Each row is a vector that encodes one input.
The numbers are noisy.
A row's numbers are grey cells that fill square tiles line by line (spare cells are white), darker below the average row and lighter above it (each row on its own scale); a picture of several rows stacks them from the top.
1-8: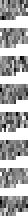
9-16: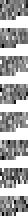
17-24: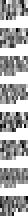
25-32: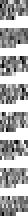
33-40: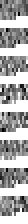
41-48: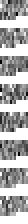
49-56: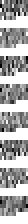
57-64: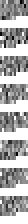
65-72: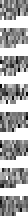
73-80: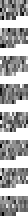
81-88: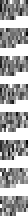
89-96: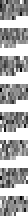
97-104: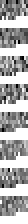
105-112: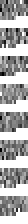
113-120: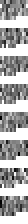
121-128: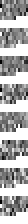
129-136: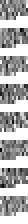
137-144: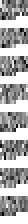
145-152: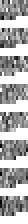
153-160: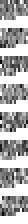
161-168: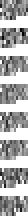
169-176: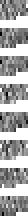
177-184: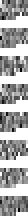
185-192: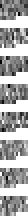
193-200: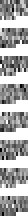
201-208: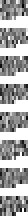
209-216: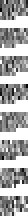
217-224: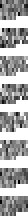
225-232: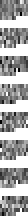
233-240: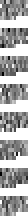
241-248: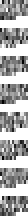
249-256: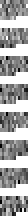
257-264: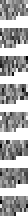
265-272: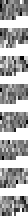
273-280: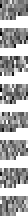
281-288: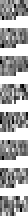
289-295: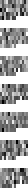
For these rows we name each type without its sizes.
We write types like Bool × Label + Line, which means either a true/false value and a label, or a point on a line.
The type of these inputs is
Bool × Bool × Bool × Bool × (Circle + Line).
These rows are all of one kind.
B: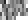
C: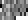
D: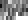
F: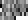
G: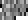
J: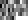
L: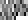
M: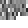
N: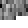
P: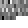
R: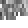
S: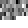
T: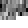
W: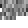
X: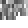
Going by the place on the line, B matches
J, S, W and X.
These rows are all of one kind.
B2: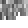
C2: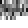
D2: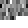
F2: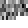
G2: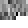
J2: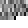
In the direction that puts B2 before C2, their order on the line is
B2, D2, C2, F2, J2, G2.
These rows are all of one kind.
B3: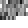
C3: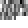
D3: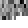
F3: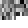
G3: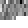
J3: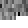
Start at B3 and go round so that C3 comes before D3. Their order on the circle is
B3, C3, J3, F3, D3, G3.
